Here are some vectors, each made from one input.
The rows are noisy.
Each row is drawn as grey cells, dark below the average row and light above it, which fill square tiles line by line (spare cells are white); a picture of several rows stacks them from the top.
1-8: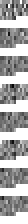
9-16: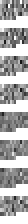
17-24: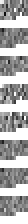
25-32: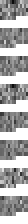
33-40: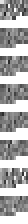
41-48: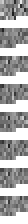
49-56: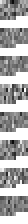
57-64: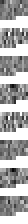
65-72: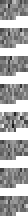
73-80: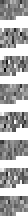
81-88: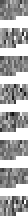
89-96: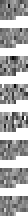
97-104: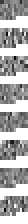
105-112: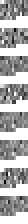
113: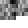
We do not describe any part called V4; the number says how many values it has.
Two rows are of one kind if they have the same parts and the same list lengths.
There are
2 kinds of row.
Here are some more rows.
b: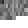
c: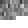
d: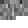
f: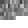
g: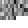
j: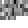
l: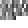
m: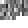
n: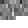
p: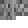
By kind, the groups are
b, c, d, f, n, p
g, j, l, m

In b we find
a point on each of three 5-point lines.
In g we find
three values of V4.
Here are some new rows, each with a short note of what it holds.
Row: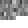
a point on each of three 5-point lines
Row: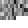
three values of V4
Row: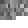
a point on each of three 5-point lines
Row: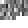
three values of V4
